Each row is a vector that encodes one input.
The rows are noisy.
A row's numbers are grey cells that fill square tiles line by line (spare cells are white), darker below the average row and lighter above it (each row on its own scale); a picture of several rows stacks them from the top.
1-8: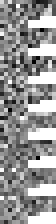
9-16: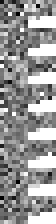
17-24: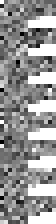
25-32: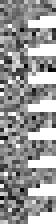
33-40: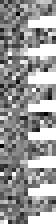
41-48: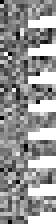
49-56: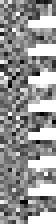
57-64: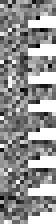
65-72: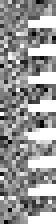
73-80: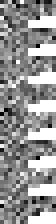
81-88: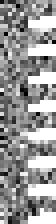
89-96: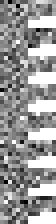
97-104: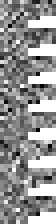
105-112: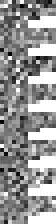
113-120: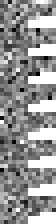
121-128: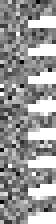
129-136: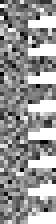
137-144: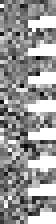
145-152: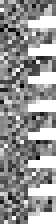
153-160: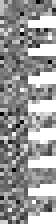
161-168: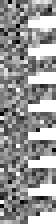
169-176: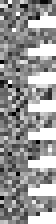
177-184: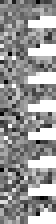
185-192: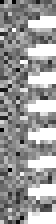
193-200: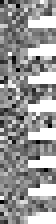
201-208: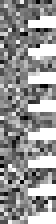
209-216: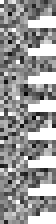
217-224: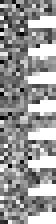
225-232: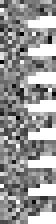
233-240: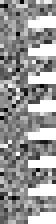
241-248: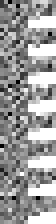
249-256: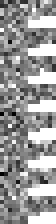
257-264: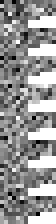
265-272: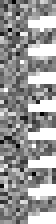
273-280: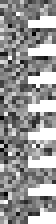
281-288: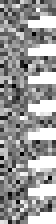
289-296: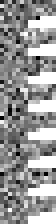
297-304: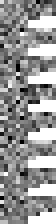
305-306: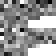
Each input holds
a point on a 13-point line and a true/false value.
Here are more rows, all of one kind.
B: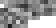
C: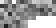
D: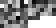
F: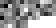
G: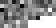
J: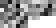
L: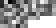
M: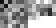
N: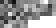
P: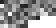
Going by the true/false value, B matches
C, J and L.
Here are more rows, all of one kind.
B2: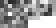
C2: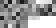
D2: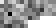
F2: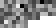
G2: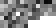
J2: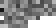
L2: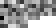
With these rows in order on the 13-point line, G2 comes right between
B2 and L2.
